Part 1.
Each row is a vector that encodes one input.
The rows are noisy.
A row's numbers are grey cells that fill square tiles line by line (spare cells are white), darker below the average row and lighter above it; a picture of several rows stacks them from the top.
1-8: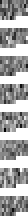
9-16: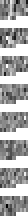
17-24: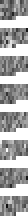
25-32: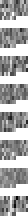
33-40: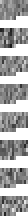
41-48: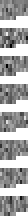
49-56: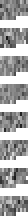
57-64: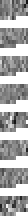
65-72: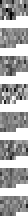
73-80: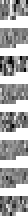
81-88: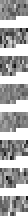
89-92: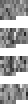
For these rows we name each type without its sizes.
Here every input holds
either a node of a tree, or four true/false values.
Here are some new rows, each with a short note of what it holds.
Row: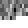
a node of a tree
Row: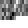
four true/false values
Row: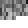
a node of a tree
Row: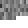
four true/false values
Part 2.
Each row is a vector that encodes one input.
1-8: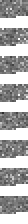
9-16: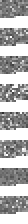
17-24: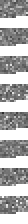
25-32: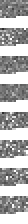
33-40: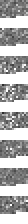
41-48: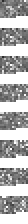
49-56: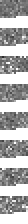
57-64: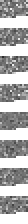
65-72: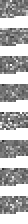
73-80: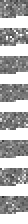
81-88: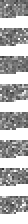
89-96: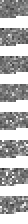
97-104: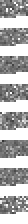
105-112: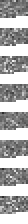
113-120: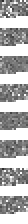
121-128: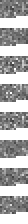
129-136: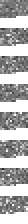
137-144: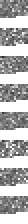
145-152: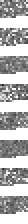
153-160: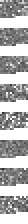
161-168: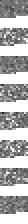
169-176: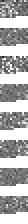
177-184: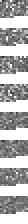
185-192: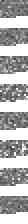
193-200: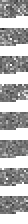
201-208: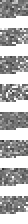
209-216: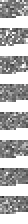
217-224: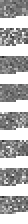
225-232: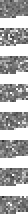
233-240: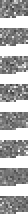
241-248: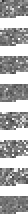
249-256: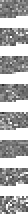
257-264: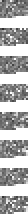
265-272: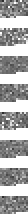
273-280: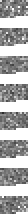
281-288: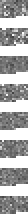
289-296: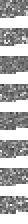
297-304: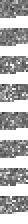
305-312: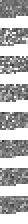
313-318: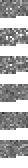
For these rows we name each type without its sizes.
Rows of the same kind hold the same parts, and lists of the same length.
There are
2 kinds of row.
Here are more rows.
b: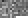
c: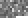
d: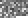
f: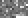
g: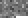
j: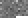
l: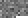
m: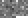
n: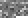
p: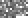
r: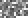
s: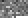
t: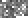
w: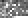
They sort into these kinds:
b, d, f, g, j, m, p, t, w
c, l, n, r, s

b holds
a node of a tree.
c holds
three true/false values.
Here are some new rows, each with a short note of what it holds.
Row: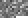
three true/false values
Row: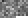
three true/false values
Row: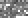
a node of a tree
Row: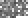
a node of a tree
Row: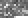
a node of a tree
